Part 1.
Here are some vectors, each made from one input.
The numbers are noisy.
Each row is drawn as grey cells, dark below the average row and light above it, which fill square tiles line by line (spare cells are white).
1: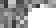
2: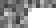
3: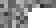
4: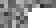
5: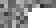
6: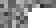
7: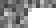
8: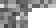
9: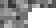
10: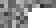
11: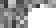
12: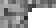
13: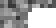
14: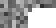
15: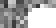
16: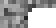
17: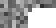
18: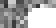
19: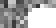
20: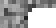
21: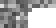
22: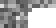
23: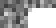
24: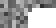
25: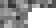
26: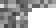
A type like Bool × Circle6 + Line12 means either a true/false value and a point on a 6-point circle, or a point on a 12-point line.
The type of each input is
Circle6.
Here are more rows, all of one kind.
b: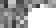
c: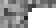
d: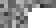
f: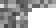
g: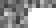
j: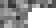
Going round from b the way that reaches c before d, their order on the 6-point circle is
b, f, c, d, j, g.
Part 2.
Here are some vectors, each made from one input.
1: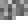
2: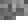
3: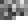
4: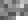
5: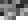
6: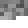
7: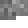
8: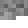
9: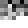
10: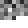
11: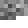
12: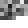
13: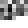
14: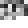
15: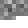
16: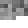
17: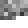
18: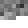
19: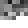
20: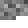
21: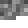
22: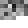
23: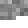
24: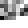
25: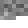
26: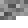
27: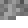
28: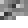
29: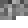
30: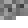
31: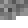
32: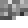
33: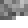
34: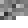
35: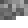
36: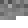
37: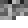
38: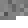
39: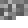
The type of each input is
Line5.
